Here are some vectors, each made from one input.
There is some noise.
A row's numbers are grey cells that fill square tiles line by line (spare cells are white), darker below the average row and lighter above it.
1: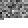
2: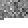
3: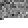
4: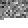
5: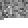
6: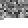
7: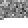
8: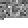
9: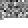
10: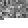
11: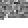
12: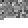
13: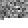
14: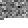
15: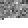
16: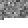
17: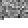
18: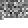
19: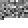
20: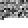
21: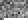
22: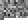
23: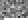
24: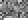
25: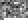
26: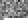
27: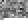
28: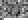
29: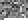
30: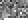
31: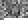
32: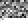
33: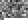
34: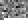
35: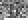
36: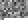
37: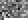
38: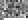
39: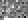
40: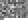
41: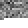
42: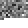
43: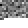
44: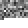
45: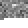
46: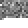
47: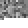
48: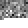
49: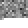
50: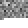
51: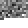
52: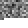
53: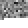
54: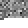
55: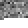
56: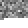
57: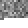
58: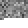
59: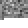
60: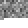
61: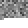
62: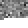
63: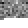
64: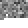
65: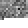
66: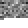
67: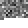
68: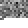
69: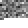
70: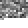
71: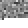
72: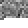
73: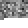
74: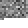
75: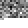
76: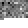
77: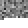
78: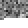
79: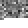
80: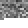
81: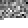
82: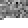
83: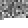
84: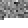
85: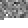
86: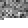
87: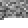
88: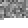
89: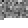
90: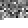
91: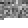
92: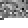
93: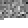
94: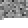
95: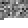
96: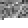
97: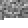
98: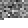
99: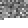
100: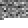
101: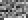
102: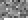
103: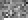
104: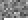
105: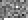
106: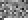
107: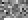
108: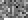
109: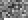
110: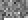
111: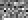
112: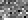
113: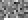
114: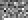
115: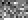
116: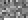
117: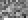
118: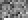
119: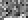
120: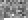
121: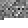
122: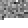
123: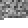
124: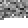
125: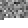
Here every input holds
a node of a 9-node tree, together with either a point on a 6-point line, or a point on an 8-point line.
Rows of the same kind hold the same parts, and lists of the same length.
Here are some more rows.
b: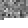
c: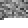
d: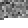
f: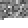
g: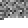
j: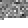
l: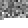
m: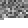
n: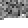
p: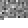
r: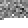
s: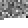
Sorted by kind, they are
b, c, f, g, j, p, r
d, l, m, n, s

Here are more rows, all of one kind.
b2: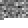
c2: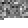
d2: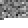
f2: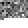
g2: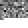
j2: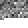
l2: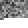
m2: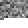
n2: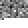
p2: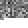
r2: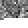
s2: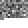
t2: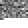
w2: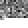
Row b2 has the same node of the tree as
d2, g2 and t2.
